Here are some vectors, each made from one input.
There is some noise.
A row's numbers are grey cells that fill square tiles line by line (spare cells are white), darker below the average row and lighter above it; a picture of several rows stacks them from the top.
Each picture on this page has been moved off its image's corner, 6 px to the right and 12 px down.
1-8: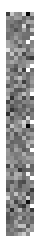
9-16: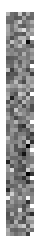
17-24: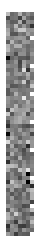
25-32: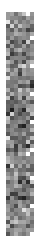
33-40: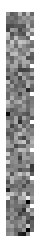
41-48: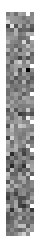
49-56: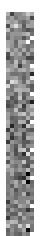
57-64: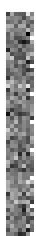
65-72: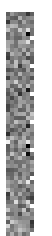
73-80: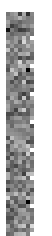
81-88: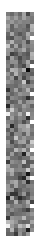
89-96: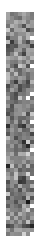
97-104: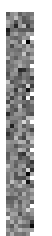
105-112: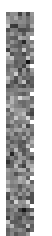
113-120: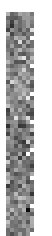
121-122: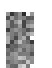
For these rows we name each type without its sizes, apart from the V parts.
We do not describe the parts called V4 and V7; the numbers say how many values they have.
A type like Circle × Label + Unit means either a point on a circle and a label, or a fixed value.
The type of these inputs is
(Circle + Line) × V4 × V7.
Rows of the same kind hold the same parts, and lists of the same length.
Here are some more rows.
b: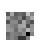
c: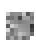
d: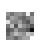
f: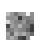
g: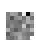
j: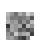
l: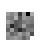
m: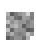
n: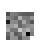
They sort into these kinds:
b, d, f, j, l
c, g, m, n

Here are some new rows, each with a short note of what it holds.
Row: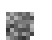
a point on a circle, a value of V4 and a value of V7
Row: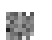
a point on a circle, a value of V4 and a value of V7
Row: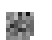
a point on a circle, a value of V4 and a value of V7
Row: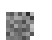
a point on a line, a value of V4 and a value of V7
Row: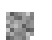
a point on a line, a value of V4 and a value of V7
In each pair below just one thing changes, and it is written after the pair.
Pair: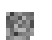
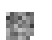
the place on the line
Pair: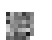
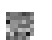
the place on the line
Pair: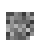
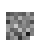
the value of V7
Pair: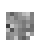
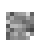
the value of V7
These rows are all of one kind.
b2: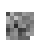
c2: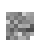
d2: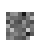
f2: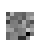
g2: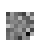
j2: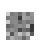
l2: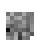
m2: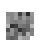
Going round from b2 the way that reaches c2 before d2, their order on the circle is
b2, g2, c2, m2, j2, d2, f2, l2.
